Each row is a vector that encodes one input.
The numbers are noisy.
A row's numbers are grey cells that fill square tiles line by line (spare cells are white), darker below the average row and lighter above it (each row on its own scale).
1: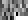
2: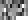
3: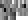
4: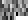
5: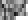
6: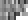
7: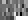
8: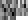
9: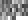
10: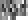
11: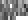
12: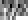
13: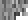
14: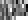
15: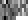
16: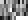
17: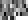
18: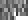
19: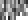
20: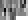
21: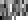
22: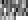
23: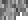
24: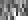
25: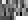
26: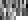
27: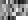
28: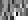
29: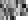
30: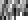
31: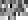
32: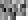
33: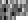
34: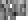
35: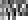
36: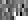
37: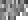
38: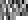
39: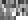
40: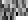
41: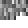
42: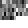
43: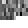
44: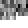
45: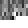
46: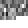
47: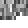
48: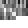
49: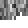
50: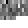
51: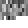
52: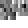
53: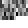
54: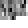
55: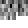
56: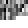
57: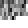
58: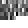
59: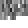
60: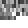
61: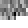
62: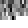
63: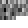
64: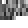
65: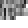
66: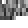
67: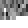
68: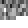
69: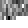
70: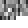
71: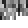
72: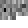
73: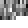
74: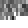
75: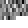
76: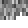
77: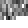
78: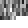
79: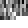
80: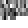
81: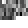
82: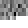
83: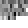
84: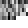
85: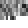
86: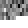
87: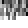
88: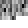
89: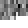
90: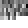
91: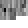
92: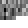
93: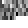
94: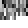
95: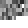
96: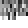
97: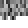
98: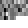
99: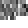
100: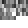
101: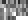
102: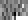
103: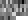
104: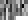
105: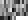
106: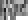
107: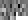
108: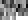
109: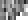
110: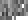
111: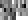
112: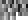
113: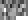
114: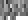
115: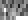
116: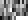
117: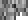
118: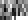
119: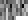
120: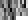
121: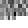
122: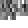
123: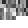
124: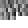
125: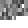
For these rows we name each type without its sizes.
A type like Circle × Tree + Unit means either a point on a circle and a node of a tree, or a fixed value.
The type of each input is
(Bool × Bool × Bool + Line) × (Circle + Unit).
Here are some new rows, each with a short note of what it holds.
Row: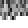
a point on a circle and a point on a line
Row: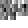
a point on a circle and a point on a line
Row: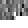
a point on a line
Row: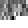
a point on a line
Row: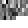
a point on a circle and a point on a line
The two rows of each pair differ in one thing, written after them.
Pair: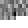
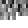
the place on the circle
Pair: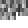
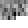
the place on the circle
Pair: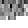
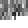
the place on the circle
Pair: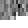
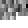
one of the three true/false values
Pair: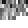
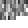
one of the three true/false values
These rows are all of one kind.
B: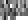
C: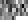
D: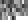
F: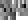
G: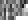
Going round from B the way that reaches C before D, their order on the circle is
B, C, G, D, F.
